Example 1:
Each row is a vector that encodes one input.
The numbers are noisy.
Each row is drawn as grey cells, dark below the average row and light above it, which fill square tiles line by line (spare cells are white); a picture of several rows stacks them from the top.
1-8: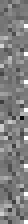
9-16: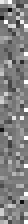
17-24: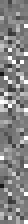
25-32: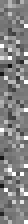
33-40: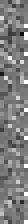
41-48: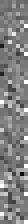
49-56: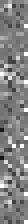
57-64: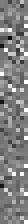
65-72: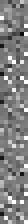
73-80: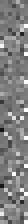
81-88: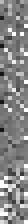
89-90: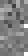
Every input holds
either a fixed value, or four true/false values.
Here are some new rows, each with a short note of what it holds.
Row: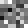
a fixed value
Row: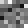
a fixed value
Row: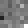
four true/false values
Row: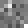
four true/false values
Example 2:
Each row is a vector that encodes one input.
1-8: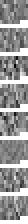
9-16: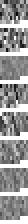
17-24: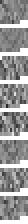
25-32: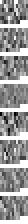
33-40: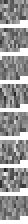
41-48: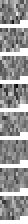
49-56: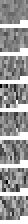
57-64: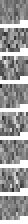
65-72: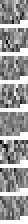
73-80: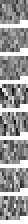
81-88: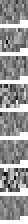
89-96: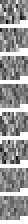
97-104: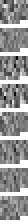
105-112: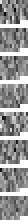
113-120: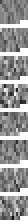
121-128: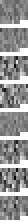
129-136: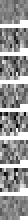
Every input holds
either a fixed value, or four true/false values.
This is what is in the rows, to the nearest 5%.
About 5% of them hold a fixed value. The rest hold four true/false values.
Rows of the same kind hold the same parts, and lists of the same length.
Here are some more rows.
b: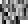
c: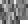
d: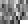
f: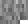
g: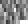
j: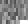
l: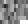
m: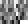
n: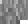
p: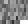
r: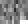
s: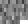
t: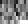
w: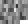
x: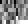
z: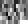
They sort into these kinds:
b, z
c, d, f, g, j, l, m, n, p, r, s, t, w, x

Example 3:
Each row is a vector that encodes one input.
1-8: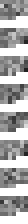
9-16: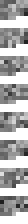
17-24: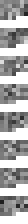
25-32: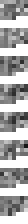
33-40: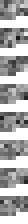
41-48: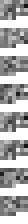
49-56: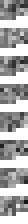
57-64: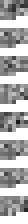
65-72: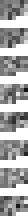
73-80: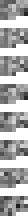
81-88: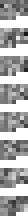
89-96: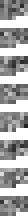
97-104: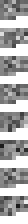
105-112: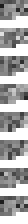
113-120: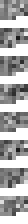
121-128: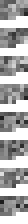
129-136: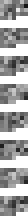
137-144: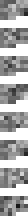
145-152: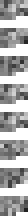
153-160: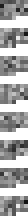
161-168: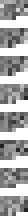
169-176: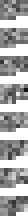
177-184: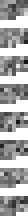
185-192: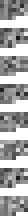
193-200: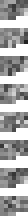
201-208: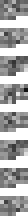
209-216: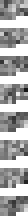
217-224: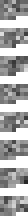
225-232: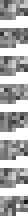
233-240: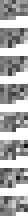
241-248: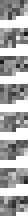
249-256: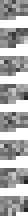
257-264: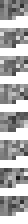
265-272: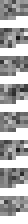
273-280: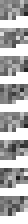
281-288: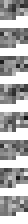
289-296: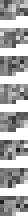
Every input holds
four true/false values.
